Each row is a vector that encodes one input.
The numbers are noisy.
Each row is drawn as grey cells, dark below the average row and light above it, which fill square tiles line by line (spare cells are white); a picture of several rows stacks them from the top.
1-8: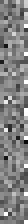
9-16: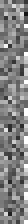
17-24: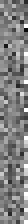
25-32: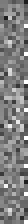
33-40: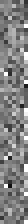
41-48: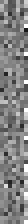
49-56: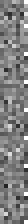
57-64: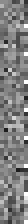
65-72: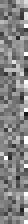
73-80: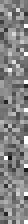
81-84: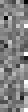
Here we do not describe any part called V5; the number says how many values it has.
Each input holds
a point on a 4-point line and a true/false value, together with a list of up to two values of V5.
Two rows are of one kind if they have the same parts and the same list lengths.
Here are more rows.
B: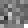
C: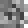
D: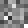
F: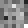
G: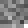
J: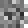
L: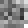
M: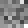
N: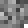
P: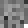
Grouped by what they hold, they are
B, D, G
C, J, L
F, M, N, P

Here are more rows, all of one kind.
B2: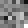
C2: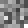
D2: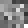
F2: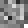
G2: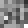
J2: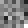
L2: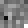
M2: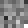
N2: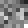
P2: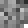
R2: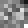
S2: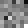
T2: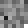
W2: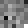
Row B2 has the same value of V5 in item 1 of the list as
J2, N2, R2 and S2.
